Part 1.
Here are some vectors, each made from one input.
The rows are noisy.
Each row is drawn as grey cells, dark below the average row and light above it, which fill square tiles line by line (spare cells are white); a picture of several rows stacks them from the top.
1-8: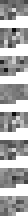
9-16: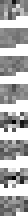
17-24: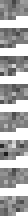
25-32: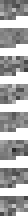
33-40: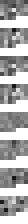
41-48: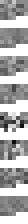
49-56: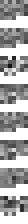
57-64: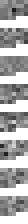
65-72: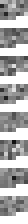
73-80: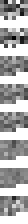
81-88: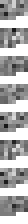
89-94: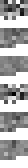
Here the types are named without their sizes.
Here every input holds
a node of a tree and a true/false value.
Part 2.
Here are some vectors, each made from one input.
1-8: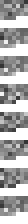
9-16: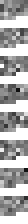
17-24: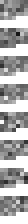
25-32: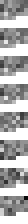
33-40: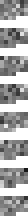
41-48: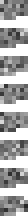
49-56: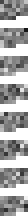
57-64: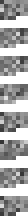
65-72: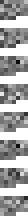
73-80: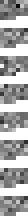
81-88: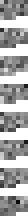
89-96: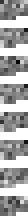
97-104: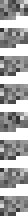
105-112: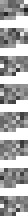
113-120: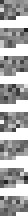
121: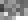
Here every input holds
either a point on a 6-point line, or a point on an 8-point line.
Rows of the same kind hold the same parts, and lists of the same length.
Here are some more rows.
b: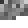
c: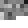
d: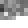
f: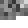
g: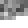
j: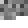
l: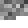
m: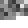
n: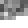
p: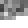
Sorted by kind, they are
b, f, m
c, d, g, j, l, n, p

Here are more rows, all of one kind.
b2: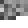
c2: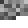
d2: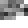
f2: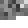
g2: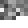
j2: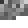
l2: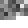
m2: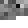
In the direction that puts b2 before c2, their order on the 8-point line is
g2, b2, c2, j2, m2, f2, l2, d2.
